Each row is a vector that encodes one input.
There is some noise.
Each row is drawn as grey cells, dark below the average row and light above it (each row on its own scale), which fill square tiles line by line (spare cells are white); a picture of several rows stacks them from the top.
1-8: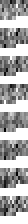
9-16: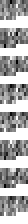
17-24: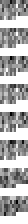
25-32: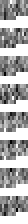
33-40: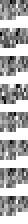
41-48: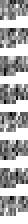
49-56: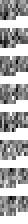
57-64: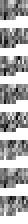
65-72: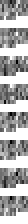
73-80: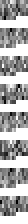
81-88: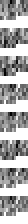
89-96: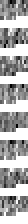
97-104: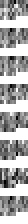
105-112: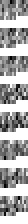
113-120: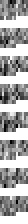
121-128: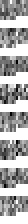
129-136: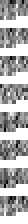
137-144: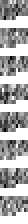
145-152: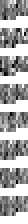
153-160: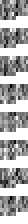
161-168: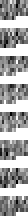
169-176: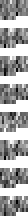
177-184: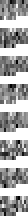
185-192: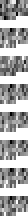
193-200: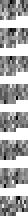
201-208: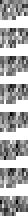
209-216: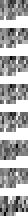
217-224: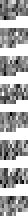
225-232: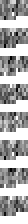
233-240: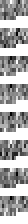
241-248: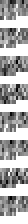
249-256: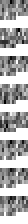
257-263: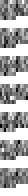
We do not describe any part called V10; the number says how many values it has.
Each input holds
a list of up to two items, each a true/false value and a value of V10.
